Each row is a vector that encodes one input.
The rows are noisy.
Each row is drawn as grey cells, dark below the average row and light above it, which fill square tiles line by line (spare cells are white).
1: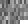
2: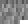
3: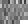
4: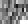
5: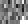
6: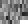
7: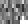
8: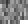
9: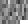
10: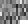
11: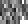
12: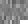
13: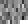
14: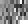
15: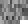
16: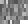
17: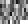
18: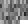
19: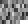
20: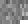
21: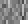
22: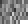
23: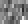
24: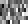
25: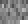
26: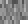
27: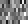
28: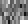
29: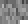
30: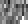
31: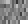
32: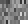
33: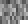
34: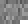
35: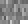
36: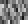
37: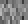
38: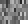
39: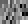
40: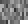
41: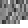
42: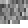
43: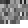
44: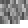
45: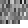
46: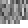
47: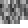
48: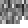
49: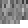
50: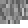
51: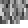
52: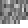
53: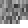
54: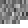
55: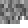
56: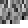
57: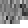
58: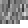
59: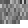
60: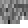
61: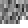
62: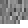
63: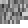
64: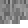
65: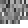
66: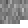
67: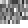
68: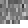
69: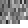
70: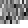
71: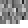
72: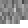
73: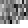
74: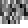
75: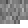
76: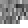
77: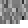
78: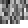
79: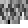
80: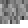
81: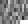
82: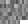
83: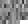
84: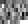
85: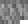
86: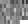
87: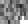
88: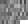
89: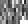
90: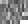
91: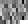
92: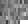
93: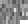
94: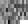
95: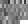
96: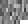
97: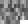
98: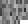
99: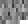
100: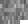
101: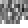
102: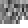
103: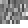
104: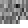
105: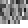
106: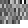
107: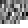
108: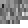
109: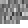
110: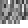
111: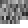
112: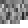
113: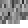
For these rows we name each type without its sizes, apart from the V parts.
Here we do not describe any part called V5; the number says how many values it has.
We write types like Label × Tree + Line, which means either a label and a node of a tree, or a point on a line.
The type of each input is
Bool × Bool × Bool × Bool × Line + (Circle + Unit) × V5.
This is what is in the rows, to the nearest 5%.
About 70% of them hold a point on a line and four true/false values. The rest hold a value of V5, together with either a point on a circle, or a fixed value.
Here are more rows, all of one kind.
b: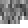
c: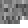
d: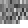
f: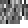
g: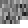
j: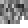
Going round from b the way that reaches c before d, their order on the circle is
b, j, g, c, f, d.
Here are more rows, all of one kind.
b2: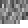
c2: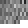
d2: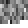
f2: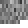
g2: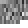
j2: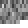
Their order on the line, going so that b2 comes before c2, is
b2, j2, g2, c2, d2, f2.
